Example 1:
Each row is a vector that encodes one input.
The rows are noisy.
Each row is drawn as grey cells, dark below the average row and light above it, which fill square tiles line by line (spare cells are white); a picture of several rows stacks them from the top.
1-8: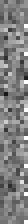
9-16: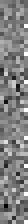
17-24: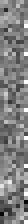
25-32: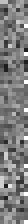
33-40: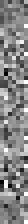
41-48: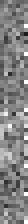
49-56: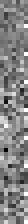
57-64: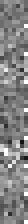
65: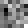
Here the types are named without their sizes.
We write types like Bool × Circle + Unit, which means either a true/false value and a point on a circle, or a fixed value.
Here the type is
Line.
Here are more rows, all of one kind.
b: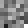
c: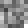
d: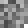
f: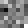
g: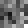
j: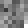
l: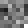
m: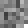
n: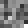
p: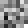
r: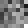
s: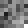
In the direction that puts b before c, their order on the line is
n, b, g, p, m, j, c, l, f, d, s, r.
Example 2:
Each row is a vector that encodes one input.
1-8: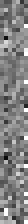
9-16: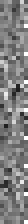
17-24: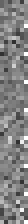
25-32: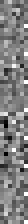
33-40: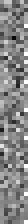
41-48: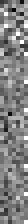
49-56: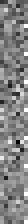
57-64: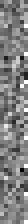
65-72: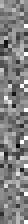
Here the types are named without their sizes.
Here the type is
Line.
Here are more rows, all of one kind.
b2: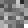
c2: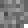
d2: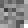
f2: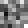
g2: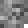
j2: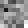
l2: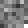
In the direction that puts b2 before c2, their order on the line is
d2, j2, b2, f2, g2, c2, l2.
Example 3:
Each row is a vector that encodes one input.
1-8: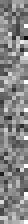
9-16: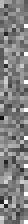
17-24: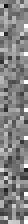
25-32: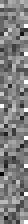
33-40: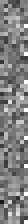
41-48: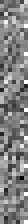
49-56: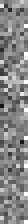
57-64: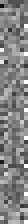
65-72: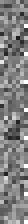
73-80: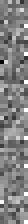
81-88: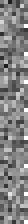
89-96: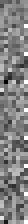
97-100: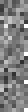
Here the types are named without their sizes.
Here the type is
Bool × Bool × Bool × Bool × Bool.
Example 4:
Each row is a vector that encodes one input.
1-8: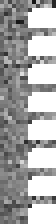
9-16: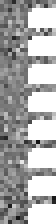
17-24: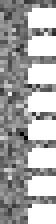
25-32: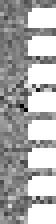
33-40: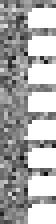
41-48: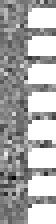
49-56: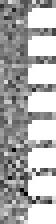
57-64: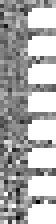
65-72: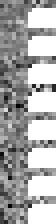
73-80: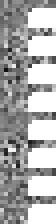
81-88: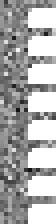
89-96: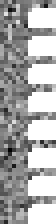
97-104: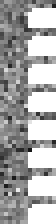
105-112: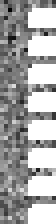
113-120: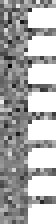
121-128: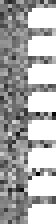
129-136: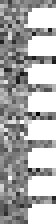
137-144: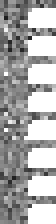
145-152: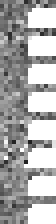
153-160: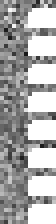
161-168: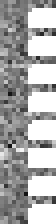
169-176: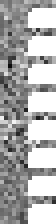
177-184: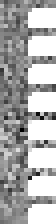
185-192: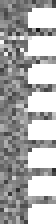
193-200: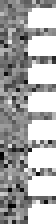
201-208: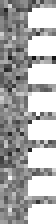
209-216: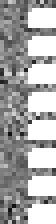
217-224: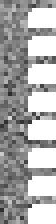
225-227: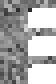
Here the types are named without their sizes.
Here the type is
Bool × Bool × Bool + Unit.
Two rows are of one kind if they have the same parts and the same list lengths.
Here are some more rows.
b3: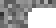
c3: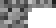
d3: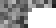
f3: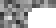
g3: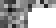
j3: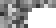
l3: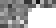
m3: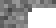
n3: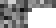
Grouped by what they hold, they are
b3, f3
c3, d3, g3, j3, l3, m3, n3

